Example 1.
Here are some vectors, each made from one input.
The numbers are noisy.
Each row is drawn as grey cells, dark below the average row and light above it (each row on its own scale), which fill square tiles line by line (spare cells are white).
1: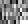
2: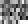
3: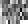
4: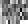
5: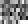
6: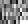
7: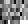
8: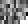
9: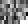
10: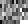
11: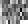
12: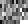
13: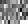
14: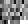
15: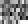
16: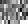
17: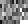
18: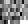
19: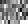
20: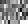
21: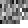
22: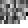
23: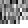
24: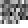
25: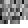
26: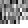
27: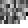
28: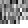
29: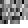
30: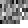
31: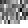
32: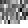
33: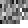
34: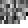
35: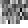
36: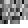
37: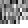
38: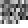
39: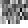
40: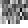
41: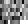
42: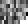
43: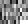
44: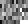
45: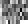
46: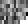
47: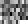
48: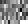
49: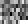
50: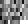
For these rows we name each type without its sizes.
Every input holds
a point on a line.
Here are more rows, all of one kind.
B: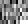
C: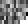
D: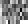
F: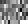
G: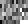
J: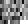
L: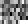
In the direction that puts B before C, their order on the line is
G, B, J, C, F, D, L.
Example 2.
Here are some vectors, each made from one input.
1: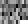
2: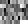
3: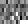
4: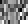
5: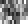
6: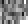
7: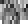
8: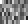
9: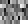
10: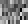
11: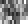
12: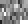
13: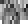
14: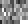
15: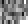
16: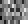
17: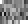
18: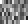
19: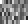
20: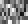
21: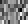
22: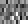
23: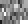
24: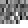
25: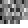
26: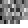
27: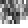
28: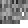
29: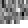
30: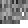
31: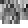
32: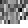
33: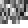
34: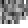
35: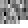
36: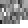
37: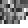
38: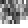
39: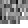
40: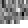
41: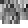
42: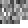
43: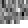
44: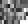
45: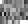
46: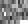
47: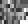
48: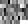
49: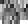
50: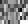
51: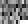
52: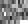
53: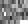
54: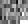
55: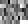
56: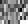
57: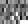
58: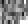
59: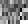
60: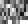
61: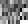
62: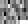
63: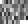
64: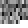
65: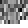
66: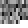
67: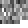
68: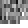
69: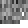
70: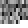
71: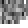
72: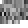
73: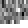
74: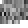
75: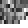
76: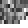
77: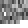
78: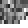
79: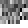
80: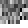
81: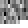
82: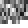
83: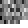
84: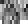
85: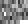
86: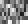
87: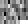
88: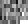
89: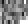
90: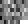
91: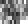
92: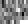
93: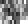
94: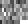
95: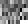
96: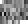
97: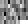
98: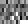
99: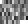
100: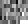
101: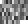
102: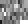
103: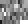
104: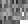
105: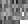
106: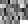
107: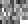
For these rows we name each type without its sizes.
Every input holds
a point on a circle.
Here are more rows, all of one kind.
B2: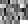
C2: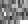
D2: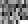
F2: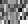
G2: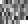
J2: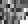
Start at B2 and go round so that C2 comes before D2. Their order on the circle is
B2, C2, J2, F2, D2, G2.
